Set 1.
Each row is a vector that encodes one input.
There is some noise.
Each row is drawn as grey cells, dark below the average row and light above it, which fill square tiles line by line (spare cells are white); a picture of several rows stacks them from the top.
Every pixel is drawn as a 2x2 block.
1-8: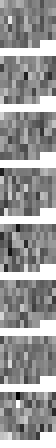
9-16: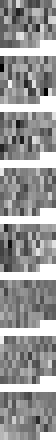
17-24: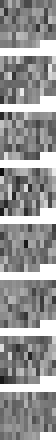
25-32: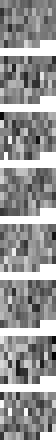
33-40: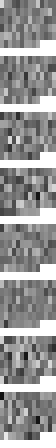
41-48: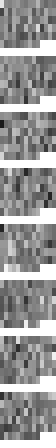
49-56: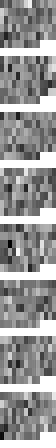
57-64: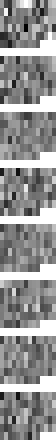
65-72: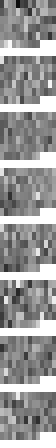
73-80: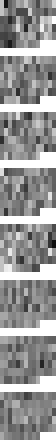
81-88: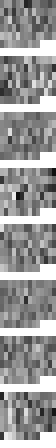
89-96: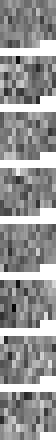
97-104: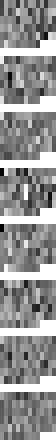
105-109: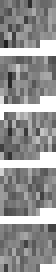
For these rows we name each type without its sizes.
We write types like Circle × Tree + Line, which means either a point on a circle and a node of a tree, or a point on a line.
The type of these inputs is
List(Line).
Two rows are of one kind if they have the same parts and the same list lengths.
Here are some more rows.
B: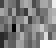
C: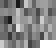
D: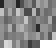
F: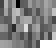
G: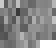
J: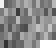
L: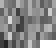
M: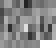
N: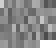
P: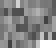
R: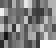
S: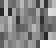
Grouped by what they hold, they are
B, C, D, F, R
G, J, L, M, N, P
S

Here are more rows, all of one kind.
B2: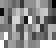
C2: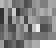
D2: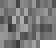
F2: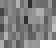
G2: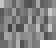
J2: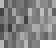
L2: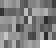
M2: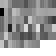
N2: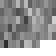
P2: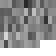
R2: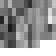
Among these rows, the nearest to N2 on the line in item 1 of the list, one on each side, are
M2 and R2.
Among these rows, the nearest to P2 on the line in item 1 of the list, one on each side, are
G2 and J2.
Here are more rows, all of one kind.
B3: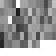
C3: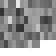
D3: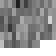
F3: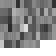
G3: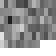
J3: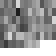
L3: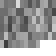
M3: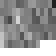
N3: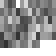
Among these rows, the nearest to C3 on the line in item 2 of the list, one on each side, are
F3 and L3.
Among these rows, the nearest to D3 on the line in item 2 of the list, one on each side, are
G3 and J3.
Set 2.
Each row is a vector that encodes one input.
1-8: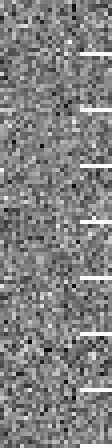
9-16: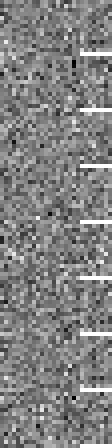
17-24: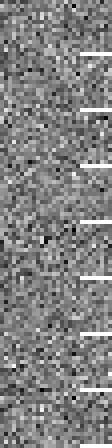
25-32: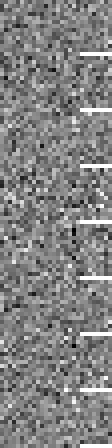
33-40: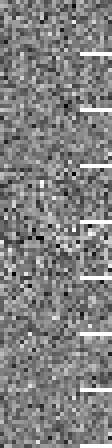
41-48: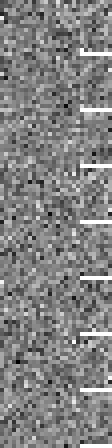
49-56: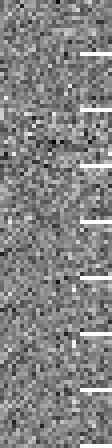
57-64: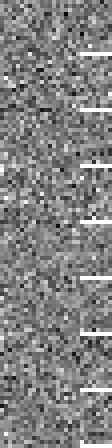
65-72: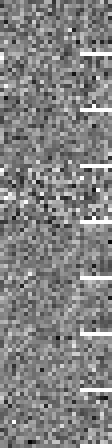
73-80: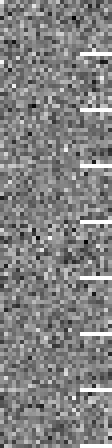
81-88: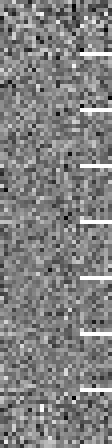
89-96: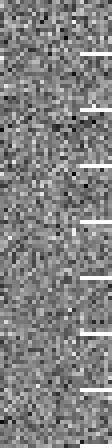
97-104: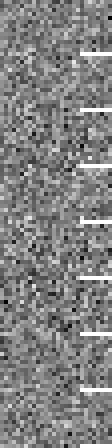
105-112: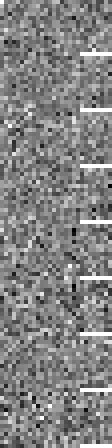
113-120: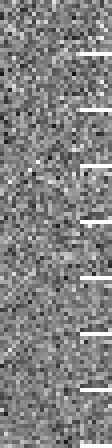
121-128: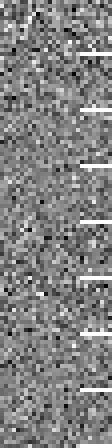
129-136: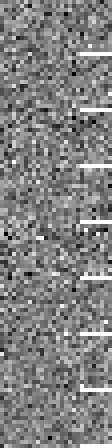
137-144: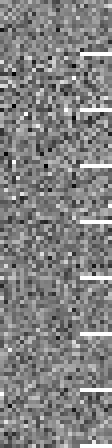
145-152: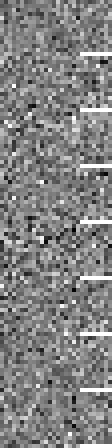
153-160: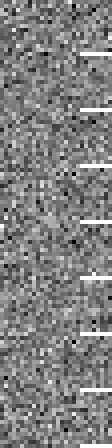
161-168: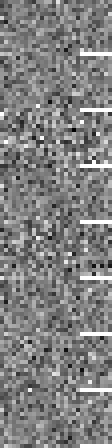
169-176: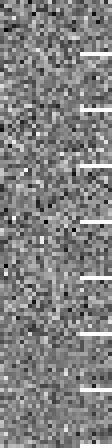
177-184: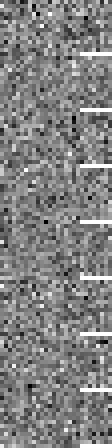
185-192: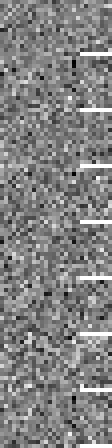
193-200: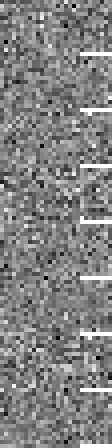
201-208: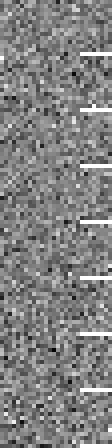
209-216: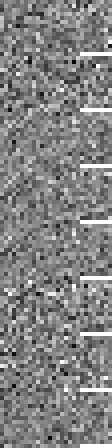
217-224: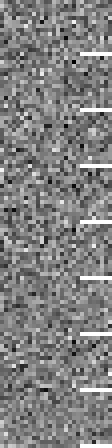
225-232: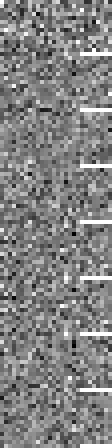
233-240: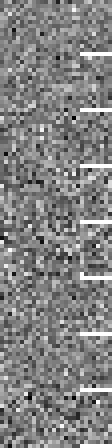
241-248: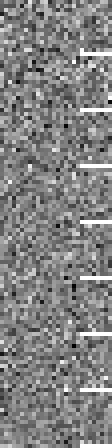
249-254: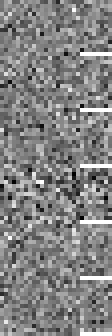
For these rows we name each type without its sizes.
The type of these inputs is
Label + Line.
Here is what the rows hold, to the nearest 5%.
About 45% of them hold a label. The rest hold a point on a line.
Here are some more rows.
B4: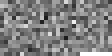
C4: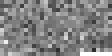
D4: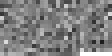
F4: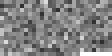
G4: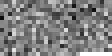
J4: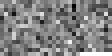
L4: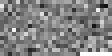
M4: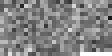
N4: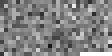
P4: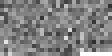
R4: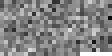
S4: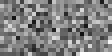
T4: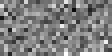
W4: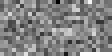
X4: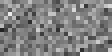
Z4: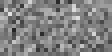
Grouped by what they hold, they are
B4, G4, J4, L4, S4, T4
C4, D4, F4, M4, N4, P4, R4, W4, X4, Z4

